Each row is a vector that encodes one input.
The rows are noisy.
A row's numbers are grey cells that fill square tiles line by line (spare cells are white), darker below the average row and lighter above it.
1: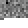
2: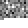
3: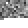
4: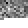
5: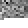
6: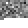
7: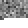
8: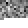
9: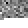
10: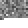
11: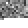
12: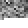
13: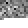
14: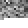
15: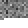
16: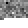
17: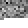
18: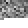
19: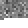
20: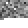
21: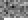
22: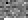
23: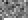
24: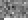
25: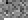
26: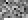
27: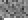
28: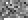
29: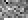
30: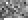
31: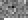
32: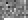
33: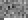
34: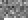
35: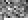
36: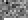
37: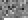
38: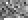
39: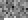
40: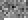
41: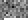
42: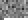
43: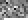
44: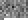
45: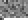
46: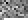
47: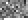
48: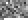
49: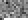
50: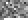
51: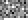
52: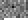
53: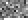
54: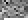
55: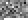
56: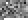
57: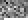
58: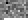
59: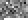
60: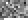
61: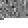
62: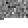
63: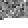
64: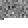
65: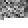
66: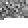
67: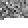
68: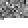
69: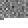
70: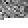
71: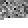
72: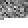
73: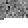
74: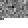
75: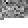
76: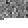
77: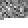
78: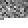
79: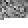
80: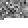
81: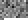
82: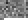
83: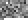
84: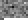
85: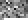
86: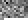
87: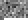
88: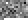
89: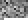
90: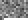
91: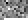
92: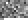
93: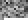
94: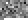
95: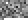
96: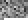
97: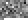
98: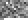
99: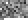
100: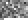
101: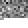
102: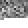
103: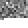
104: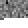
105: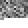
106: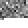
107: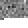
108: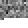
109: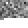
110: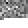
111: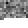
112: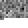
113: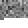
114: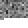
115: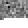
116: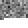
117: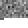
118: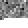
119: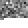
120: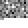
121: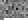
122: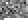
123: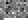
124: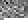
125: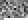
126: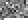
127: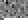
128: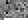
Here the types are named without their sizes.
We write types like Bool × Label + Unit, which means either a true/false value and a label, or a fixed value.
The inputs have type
(Bool × Circle + Unit) × (Label × Label + Unit).
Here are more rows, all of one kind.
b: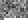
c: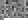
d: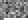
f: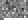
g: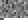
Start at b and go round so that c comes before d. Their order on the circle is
b, f, c, g, d.
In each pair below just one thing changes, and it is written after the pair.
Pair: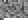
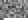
the place on the circle
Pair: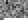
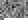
the place on the circle
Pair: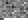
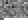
one of the two labels
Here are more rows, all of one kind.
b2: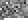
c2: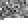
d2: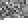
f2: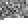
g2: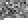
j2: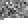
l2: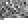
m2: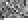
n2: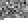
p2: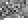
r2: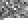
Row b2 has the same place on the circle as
c2, d2, f2 and p2.
